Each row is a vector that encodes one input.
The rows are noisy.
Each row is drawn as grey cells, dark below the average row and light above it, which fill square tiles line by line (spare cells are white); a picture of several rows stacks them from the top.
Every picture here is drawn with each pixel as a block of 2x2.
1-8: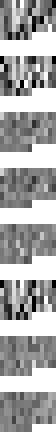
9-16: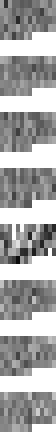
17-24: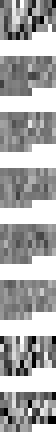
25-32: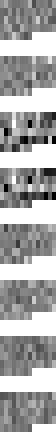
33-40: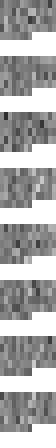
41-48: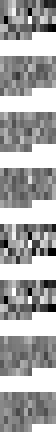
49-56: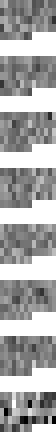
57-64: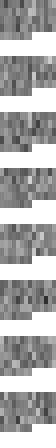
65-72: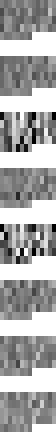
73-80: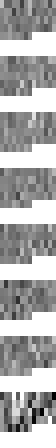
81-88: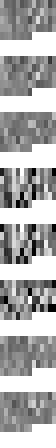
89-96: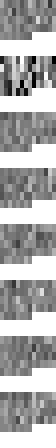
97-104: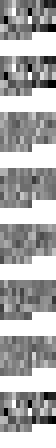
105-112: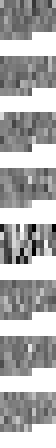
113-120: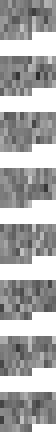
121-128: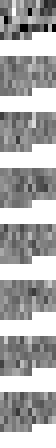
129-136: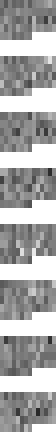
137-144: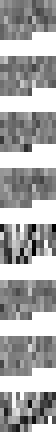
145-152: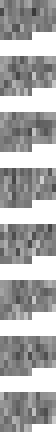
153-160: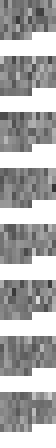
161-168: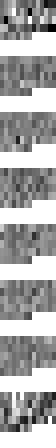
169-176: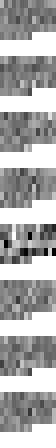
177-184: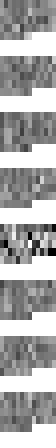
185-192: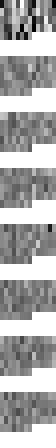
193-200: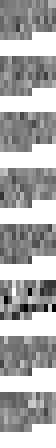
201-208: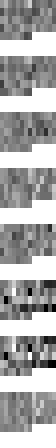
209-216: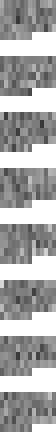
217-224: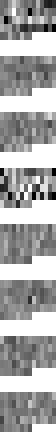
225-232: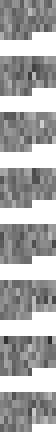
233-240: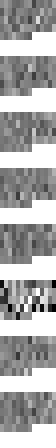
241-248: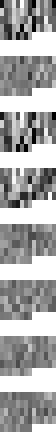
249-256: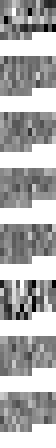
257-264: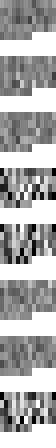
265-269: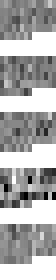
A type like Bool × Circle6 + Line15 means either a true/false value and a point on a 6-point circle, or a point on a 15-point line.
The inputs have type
Circle9 + Circle13 × Circle13 × (Circle13 + Unit).
